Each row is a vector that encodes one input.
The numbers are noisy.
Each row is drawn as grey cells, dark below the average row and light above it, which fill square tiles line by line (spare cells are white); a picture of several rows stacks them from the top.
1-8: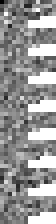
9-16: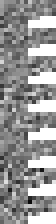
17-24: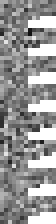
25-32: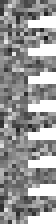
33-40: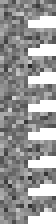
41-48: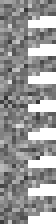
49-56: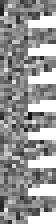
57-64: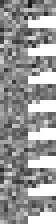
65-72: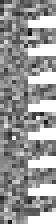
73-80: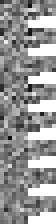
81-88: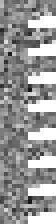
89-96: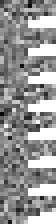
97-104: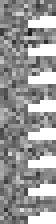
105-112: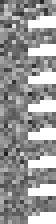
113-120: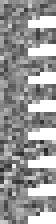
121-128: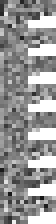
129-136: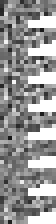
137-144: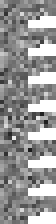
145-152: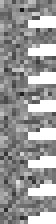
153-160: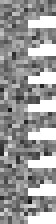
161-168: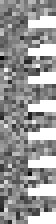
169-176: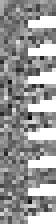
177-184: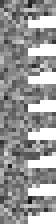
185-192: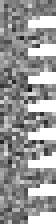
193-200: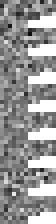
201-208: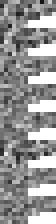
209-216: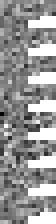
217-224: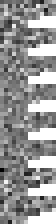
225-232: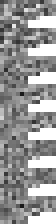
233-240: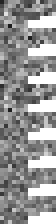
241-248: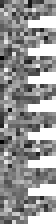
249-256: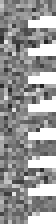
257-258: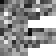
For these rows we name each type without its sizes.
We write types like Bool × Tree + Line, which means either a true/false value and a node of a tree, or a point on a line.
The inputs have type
Bool × Circle × Label + Tree.
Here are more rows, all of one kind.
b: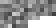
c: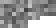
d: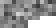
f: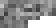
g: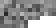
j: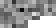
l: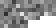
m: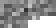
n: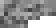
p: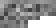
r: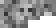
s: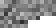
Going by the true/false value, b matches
d, j, l and r.
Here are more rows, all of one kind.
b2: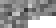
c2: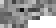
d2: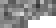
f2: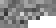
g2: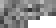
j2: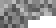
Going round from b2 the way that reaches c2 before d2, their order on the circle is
b2, j2, c2, f2, g2, d2.
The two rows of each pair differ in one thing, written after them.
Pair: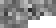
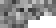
the true/false value
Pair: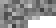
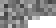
the true/false value
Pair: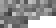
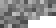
the label
